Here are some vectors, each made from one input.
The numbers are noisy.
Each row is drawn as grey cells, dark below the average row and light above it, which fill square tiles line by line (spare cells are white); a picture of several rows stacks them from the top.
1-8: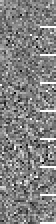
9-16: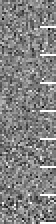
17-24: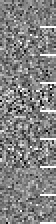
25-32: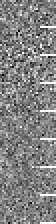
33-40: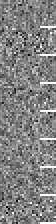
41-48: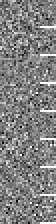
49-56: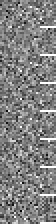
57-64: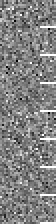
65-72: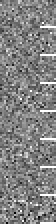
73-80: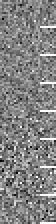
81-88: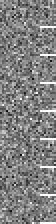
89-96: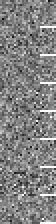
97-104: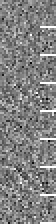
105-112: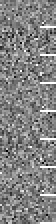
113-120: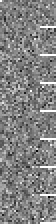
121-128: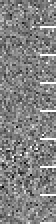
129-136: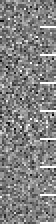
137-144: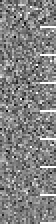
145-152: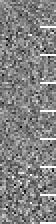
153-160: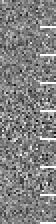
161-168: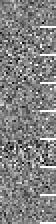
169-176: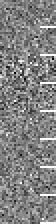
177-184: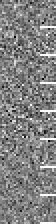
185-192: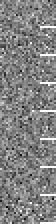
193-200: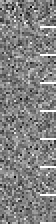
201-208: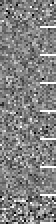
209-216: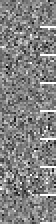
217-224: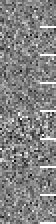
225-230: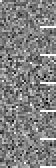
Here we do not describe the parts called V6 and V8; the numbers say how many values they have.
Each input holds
a true/false value, a value of V6 and a value of V8, together with either a point on a 5-point line, or a point on a 7-point line.
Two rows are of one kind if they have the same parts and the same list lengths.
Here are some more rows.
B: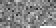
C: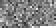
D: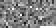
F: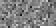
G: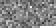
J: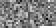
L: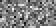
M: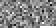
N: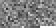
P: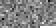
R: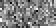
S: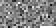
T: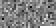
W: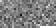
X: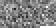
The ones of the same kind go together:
B, F, M, N, P, S, T, W, X
C, D, G, J, L, R

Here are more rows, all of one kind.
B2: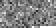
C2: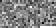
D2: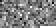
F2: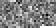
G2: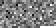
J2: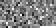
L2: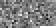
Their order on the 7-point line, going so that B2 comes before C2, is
J2, D2, G2, B2, C2, L2, F2.
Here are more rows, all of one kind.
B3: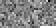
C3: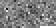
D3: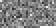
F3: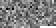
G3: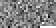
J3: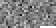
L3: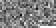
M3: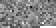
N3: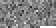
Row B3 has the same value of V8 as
L3 and N3.
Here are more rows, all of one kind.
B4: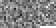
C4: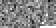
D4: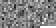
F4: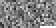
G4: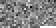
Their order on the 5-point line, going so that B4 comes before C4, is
B4, F4, D4, C4, G4.
